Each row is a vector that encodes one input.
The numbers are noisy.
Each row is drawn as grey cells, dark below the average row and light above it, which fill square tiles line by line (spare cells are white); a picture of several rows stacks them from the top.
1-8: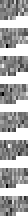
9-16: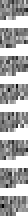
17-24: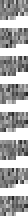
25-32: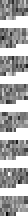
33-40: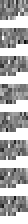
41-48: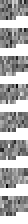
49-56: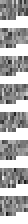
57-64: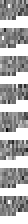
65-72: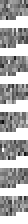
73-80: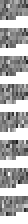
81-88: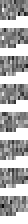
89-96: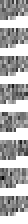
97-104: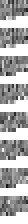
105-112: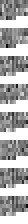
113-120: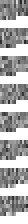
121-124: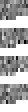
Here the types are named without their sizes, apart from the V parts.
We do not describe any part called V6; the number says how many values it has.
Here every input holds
a true/false value, together with either a point on a line, or a value of V6.
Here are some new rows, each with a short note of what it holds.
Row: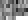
a point on a line and a true/false value
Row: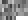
a true/false value and a value of V6
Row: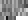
a true/false value and a value of V6
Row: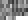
a point on a line and a true/false value
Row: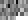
a point on a line and a true/false value
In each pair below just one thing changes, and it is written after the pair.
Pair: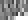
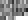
the true/false value
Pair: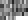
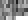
the place on the line
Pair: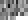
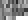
the true/false value
